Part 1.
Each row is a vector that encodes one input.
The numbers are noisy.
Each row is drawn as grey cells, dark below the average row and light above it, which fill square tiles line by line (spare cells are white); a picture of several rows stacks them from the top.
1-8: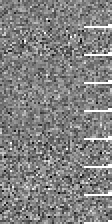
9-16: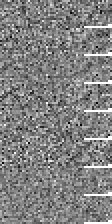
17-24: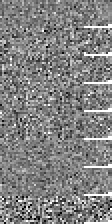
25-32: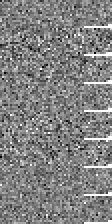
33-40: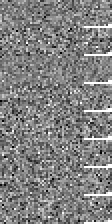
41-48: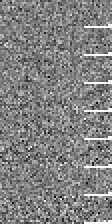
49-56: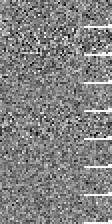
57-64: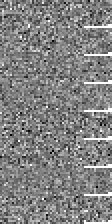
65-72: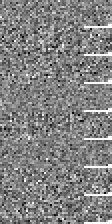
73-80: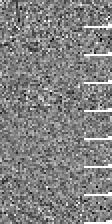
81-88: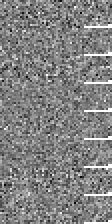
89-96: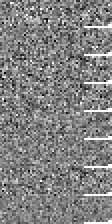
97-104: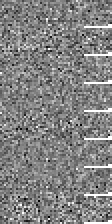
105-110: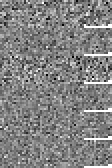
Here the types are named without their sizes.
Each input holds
either a point on a line and a node of a tree, or four true/false values.
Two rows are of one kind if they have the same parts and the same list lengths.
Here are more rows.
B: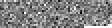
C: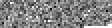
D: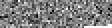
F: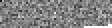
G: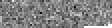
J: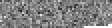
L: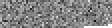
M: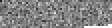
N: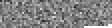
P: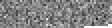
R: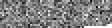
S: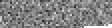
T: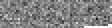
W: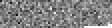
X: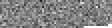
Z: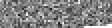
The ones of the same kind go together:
B, C, D, R, Z
F, G, J, L, M, N, P, S, T, W, X

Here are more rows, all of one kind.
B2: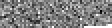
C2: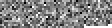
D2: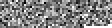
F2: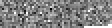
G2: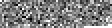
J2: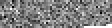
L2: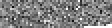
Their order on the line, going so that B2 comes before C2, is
B2, J2, L2, C2, F2, D2, G2.
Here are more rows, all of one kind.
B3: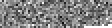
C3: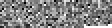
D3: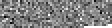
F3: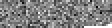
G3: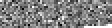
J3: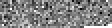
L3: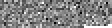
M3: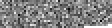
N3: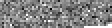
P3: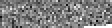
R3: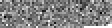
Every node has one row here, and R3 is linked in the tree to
D3.
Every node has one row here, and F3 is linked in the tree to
B3, D3 and M3.
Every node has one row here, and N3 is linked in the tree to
M3.
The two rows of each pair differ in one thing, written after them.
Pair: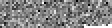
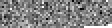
the node of the tree
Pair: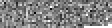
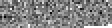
the node of the tree
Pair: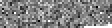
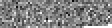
the place on the line
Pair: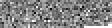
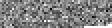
the place on the line
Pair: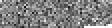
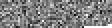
the place on the line
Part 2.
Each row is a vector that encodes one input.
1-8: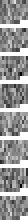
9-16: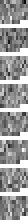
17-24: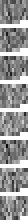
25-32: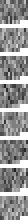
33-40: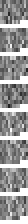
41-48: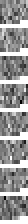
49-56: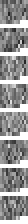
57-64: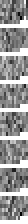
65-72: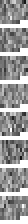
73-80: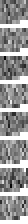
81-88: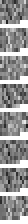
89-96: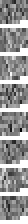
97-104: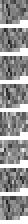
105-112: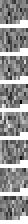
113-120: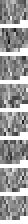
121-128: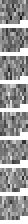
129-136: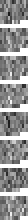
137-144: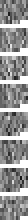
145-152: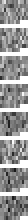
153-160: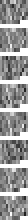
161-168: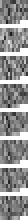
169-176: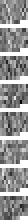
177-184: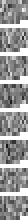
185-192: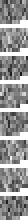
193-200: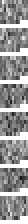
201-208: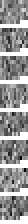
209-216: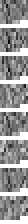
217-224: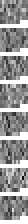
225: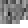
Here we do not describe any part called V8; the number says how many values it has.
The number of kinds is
2.
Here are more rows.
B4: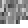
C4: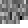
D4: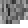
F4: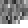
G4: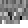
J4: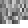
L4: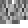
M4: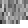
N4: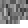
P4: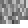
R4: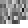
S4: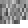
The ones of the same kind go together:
B4, J4, L4, M4, P4, R4, S4
C4, D4, F4, G4, N4

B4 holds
a point on a 13-point line.
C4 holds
a true/false value and a value of V8.
